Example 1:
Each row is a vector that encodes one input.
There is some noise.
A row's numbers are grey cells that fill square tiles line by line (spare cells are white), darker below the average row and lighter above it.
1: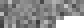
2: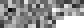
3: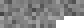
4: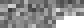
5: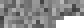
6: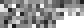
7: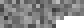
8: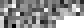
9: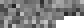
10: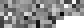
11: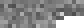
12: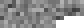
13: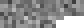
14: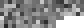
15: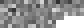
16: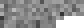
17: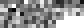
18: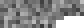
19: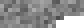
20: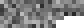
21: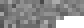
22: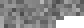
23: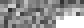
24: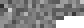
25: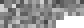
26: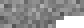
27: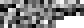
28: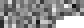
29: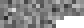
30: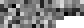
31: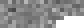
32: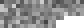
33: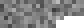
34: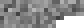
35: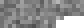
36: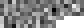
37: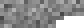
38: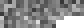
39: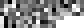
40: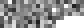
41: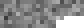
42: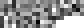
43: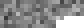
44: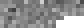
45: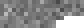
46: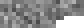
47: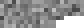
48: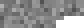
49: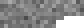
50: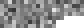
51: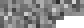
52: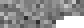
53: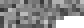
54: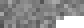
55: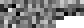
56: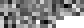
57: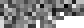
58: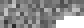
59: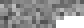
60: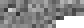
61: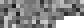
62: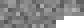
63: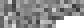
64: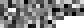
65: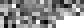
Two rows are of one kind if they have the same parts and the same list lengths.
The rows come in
2 kinds.
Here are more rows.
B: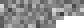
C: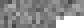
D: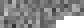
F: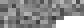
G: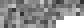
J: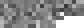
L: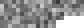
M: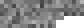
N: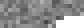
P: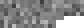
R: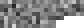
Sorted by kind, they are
B, L, N
C, D, F, G, J, M, P, R

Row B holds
a point on a 5-point circle.
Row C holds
a point on a 5-point circle and a node of an 8-node tree.
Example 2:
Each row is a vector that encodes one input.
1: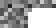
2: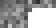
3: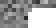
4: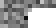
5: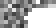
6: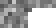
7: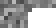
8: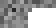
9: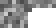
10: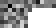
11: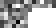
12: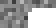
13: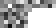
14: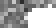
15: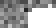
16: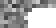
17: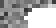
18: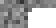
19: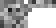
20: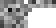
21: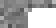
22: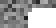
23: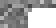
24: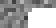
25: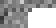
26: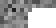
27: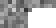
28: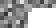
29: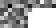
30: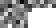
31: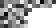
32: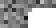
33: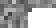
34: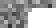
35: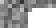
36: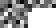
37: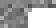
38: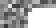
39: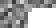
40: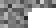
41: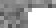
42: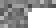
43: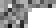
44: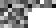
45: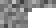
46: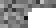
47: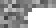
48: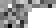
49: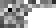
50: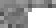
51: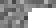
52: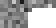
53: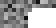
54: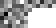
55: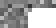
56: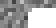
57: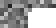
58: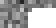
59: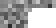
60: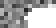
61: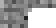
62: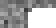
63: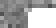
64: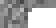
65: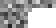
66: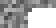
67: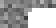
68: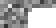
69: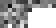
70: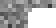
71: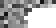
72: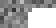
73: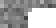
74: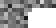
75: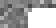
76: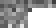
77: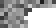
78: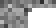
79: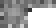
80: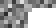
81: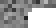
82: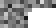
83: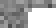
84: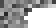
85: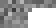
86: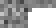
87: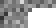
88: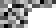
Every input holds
a list of up to two points on a 7-point line.
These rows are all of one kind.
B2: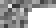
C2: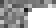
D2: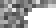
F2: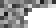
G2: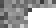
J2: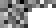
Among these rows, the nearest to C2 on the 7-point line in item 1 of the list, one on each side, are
B2 and F2.
